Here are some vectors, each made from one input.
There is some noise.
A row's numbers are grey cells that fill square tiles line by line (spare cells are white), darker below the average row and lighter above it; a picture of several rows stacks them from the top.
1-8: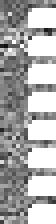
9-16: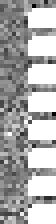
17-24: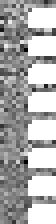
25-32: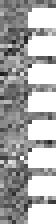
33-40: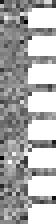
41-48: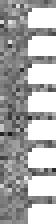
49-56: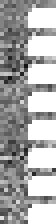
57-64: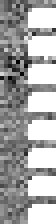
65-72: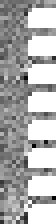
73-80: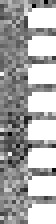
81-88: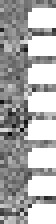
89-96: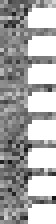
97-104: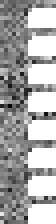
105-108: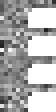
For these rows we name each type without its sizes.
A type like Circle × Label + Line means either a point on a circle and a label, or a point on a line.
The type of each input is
(Bool × Bool × Bool + Unit) × Label + Circle.
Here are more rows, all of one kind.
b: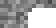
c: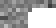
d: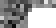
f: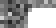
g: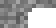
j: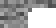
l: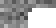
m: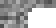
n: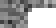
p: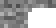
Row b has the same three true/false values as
f, g, m and p.
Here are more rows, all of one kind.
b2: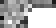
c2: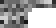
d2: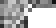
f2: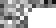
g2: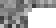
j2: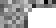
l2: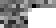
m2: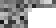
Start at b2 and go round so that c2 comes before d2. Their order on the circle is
b2, c2, f2, j2, l2, g2, m2, d2.
